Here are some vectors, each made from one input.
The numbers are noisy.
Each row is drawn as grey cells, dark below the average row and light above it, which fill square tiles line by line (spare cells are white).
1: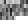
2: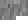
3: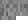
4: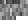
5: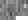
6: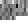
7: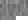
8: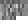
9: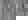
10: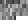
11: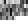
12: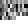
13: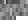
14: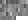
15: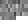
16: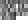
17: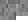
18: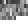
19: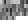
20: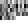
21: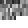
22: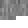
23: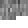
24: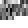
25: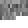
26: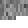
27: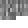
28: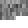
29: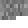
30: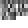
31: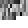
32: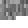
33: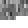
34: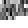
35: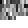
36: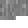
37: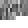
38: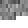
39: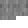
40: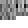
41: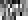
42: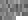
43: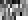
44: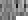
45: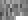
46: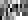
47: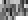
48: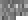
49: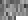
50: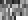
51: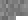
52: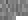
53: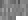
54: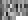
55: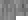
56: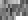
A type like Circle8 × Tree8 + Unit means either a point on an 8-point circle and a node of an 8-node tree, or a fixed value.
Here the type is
List2(Line4).
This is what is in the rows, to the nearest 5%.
All of them are lists of up to two points on a 4-point line: about 10% are empty, 40% hold one and 50% two.
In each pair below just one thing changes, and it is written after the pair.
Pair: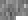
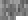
the place on the 4-point line in item 1 of the list
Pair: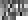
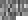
the place on the 4-point line in item 1 of the list
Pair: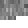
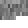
the place on the 4-point line in item 2 of the list
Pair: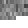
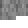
the place on the 4-point line in item 1 of the list
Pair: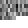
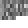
the place on the 4-point line in item 2 of the list
